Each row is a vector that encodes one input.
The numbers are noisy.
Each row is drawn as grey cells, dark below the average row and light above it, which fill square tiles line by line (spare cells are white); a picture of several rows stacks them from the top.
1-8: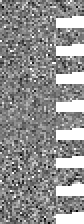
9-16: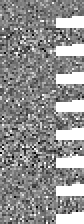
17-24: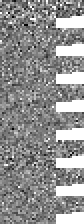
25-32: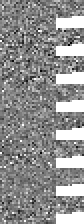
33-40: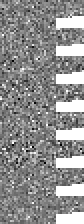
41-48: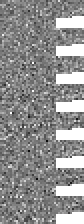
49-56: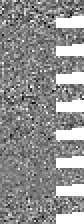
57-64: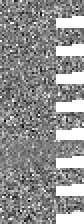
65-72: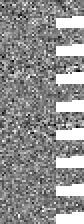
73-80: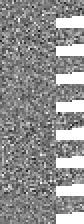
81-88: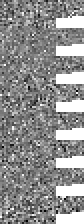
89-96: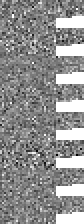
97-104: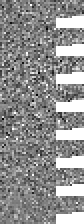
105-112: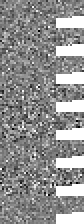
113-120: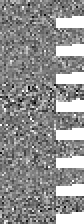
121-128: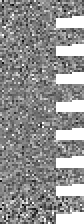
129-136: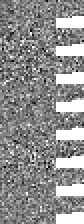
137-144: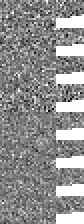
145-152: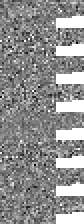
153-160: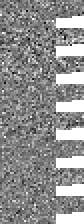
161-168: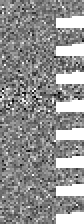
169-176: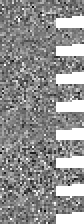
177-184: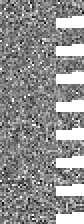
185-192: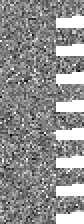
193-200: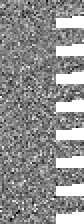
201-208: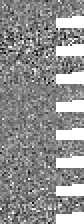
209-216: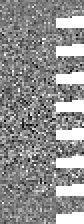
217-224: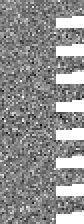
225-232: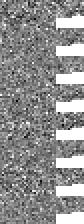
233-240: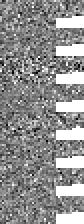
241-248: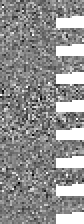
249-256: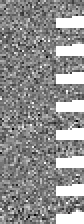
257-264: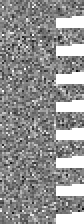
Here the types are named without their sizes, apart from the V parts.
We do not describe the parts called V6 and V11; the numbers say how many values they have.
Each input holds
either a node of each of three trees, or a value of V6 and a value of V11.
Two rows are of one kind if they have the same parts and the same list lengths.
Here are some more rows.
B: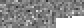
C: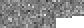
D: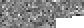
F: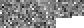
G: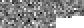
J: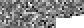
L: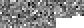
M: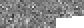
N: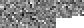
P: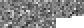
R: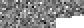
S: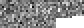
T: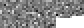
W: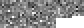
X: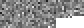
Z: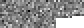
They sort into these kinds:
B, C, D, M, N, X, Z
F, G, J, L, P, R, S, T, W

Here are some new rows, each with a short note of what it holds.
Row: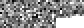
a value of V6 and a value of V11
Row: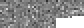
a node of each of three trees
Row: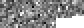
a value of V6 and a value of V11
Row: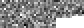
a value of V6 and a value of V11
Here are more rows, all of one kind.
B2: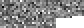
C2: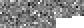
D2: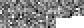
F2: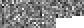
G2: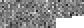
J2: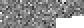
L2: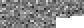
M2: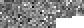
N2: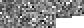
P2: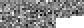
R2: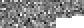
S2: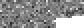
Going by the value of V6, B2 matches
J2, M2 and N2.
